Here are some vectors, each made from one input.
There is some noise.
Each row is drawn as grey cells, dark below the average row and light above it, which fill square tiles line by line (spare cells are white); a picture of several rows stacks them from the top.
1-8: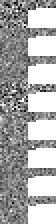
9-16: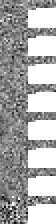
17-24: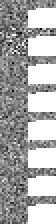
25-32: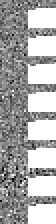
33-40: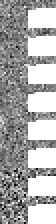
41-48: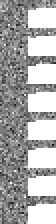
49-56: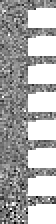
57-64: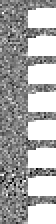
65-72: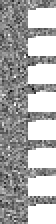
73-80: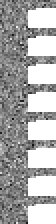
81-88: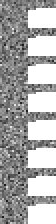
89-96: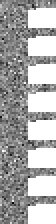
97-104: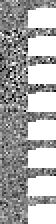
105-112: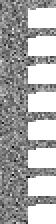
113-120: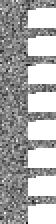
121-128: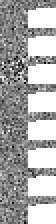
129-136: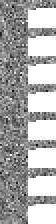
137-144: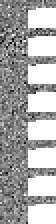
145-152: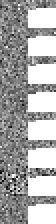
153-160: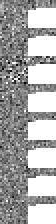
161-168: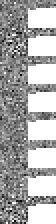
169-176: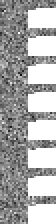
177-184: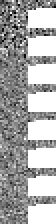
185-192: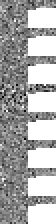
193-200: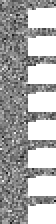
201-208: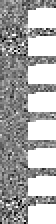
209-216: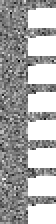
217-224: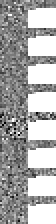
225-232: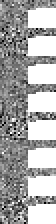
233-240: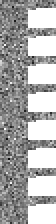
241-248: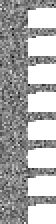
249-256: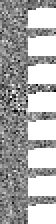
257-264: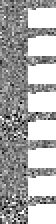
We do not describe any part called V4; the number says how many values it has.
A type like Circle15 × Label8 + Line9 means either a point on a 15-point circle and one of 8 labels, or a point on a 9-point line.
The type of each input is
((Bool × Bool × Bool × Bool × Bool + Unit) × Label11 + V4) × Line6.
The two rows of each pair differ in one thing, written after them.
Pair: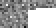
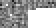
the label
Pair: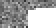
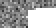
the label
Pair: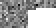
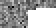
the label
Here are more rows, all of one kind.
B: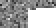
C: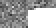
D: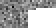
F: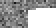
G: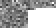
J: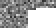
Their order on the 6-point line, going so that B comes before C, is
D, B, C, F, G, J.
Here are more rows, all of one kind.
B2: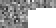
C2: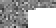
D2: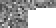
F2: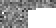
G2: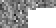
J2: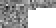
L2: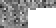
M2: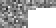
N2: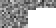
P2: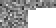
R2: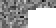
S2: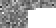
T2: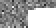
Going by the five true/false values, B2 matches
G2 and L2.
